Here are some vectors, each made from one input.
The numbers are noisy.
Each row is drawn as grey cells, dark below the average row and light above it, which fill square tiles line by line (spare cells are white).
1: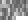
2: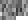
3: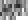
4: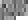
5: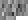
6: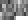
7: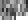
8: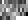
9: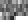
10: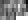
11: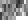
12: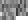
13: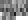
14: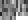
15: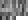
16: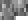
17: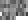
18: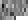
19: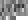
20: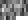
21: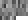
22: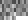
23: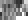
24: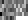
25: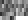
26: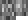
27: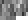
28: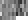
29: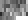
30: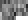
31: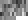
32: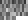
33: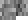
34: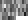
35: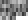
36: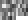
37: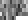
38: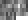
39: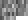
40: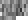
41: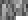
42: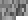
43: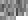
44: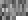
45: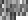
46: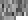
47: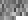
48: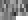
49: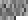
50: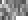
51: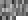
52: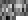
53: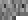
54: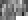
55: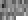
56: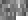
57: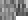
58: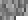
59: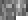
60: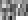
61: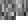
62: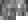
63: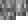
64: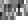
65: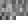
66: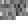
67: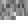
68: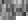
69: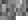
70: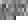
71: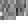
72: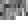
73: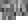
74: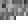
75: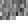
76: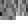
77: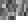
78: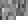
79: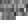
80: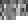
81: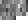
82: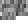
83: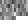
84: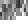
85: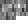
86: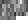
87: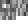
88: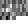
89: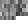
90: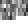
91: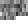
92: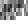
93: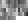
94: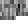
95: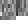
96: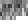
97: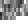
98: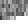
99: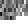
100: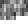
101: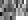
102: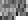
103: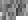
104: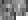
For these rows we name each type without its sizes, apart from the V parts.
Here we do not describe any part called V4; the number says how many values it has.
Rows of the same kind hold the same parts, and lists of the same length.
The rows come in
2 kinds.
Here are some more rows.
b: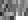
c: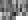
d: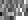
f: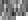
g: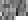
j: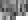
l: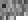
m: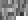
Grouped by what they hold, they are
b, d
c, f, g, j, l, m

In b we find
a true/false value and a value of V4.
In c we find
a point on a line and a true/false value.
